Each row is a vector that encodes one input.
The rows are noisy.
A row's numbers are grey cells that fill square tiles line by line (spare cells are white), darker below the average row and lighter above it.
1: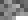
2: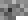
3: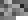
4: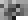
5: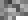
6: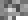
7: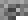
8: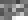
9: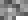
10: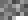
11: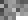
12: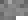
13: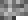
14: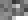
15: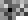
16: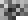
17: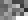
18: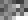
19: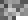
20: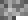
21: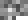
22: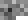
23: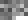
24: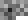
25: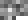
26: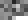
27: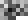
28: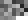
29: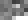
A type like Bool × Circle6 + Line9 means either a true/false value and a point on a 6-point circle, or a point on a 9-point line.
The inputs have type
Tree7.
